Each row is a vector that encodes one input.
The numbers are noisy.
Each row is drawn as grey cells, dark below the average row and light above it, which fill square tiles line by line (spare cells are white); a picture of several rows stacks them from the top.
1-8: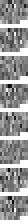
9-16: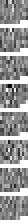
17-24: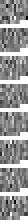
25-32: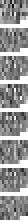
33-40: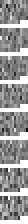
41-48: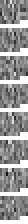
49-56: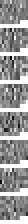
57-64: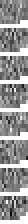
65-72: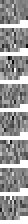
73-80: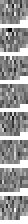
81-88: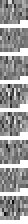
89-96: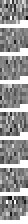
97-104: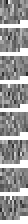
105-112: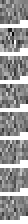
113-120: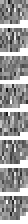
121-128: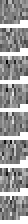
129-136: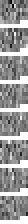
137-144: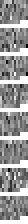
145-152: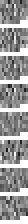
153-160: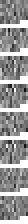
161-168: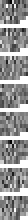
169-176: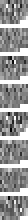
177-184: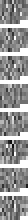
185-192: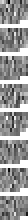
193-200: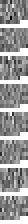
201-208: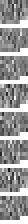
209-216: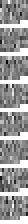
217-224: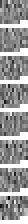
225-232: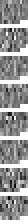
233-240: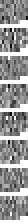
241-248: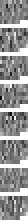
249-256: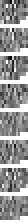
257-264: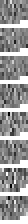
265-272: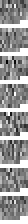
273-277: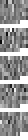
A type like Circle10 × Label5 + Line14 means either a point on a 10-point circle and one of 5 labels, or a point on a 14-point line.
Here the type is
Bool × Bool × Bool × (Tree10 + Unit) + Tree17 + Unit.
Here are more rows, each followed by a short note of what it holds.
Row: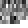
a fixed value
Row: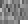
a node of a 10-node tree and three true/false values
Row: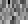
a fixed value
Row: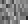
three true/false values
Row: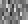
a node of a 17-node tree
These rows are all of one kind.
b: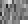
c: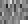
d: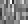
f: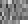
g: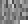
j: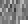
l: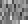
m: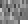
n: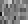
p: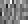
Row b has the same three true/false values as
d, n and p.
